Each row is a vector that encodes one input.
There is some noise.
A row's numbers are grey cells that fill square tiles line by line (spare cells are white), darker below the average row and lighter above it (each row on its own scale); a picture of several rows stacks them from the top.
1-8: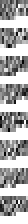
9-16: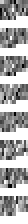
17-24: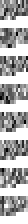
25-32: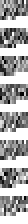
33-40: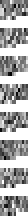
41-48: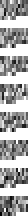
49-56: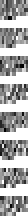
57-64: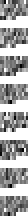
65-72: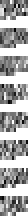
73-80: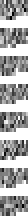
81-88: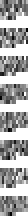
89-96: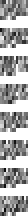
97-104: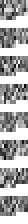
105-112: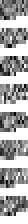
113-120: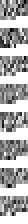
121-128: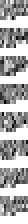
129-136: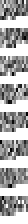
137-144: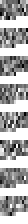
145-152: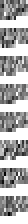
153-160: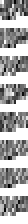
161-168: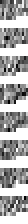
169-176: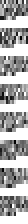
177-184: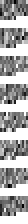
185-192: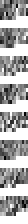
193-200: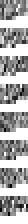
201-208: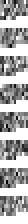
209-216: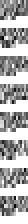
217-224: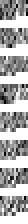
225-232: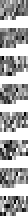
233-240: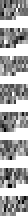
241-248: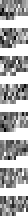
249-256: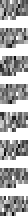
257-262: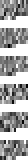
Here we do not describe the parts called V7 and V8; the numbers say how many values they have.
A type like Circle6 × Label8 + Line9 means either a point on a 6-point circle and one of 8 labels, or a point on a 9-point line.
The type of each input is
(Line5 + V7) × V8 + List2(Line4).
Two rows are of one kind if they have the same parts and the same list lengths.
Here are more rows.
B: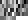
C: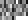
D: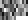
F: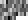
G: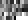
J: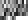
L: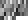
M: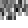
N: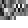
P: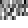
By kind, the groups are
B, J, L
C
D, N
F, G, M
P

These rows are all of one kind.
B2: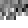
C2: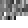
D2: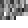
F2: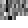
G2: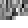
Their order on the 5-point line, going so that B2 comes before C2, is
B2, C2, D2, F2, G2.
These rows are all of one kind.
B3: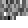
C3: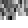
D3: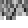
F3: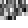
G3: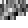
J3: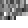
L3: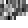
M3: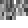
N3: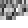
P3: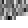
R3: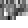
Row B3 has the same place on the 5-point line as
G3 and R3.
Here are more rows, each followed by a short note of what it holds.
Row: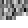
a point on a 5-point line and a value of V8
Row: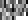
the empty list
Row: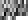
a list of one item
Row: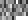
the empty list
